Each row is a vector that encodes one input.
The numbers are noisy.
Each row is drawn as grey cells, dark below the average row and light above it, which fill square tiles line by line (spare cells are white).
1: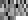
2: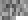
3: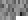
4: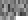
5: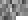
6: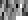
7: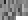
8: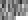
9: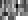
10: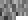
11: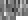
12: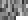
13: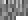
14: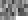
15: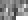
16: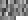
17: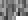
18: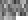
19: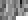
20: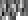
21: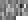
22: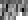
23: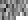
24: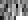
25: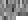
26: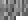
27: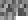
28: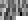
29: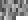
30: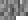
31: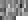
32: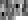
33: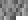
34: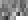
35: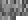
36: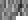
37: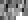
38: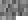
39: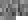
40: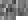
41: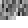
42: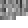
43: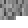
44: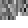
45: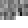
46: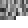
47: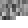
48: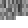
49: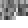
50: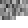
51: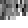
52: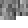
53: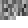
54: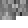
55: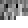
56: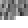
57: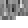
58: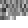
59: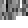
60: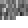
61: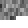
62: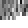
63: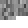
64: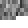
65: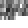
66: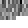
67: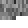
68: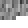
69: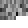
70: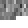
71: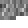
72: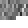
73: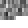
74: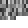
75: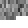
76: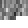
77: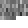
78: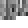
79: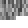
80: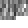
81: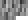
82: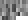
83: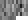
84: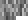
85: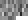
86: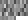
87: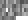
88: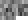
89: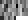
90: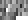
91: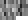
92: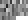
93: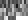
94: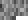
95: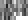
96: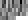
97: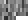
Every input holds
a point on a 5-point circle, together with either a point on a 7-point line, or four true/false values.
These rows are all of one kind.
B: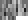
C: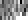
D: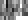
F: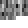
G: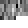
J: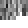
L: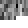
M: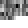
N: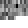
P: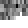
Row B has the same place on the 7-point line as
C, D and J.
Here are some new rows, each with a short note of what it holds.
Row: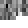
a point on a 5-point circle and a point on a 7-point line
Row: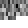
a point on a 5-point circle and a point on a 7-point line
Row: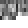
a point on a 5-point circle and a point on a 7-point line
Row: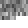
a point on a 5-point circle and four true/false values
